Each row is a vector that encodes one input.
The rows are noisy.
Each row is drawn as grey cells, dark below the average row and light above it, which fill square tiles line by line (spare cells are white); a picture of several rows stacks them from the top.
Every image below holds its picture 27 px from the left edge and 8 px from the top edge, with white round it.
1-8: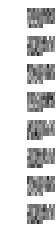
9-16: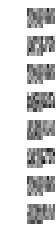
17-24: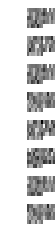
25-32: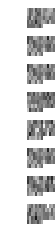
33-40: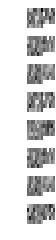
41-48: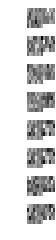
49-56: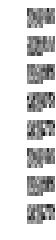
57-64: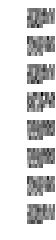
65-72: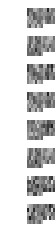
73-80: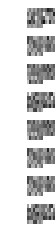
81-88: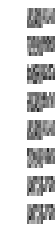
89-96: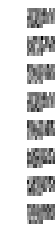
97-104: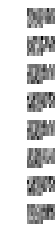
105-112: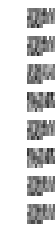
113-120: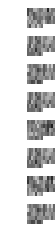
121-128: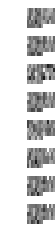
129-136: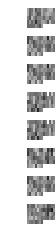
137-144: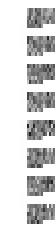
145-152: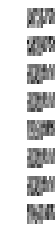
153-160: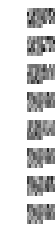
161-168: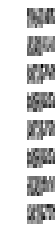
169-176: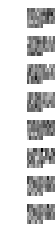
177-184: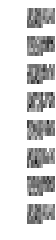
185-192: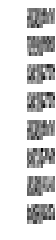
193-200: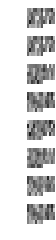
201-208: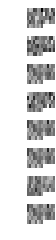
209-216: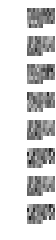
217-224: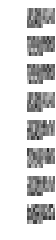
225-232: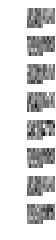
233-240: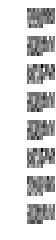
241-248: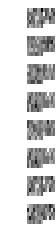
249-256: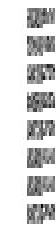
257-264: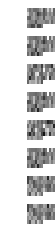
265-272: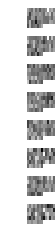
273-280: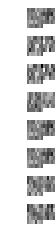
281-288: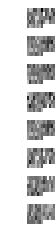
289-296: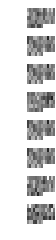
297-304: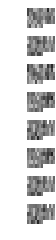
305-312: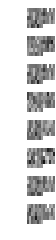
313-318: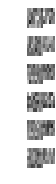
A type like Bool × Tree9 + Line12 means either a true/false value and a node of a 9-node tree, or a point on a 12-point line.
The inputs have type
Bool × Bool × Bool + Line5.
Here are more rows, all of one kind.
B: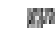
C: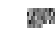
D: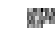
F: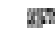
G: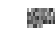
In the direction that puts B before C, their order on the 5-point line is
D, B, F, C, G.
